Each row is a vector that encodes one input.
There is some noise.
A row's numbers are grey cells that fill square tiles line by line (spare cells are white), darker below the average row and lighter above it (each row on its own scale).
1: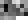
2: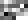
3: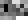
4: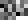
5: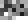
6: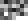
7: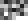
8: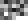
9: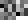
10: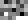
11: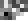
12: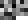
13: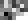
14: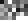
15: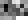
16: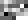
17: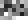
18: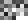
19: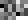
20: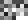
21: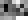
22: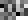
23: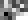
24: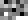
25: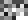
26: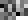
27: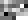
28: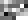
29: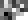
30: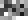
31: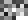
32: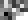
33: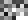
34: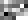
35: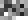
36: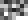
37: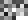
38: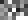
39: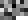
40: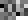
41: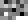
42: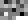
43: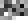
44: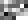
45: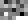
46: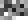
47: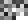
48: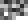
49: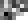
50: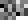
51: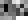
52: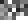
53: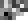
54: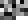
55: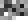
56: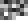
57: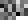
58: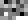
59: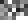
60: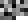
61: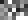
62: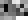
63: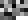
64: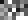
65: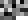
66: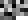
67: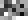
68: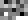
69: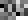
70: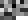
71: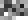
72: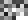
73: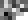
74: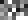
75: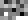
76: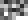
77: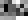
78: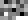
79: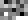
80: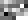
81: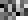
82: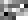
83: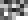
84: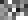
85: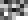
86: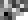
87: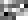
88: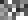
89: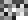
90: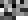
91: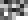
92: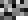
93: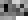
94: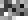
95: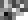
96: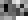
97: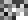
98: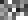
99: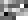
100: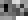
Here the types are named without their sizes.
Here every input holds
a point on a line.
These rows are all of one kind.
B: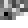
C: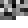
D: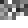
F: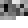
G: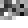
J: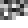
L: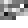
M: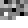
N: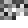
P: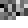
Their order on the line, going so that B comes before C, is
D, N, L, B, C, P, F, G, M, J.
